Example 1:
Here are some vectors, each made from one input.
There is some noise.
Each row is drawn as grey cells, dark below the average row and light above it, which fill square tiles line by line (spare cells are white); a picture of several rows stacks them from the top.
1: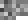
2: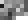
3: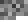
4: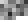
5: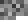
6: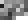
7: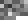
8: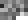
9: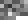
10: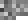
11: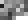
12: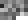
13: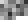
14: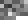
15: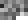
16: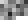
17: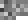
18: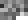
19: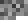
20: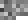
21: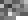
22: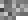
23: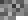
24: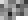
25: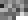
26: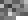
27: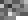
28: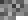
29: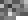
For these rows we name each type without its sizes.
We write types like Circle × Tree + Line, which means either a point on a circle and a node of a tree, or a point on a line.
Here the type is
Circle.
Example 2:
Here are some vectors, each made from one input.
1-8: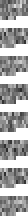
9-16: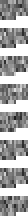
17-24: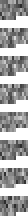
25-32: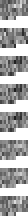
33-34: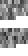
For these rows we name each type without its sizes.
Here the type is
Bool × Bool × Bool.
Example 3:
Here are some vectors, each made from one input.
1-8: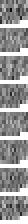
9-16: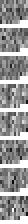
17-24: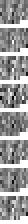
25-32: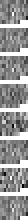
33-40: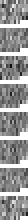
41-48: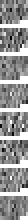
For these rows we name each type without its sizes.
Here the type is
Line.
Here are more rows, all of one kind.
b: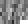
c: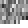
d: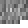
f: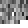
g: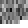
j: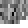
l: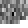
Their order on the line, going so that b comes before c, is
g, l, j, b, d, f, c.
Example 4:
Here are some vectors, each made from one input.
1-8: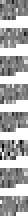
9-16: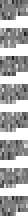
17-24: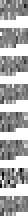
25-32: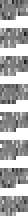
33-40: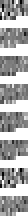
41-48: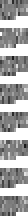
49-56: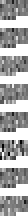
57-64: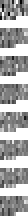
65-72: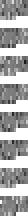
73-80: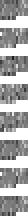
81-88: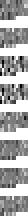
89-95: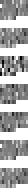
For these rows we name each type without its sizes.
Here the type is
Bool × Bool × Bool + Unit.
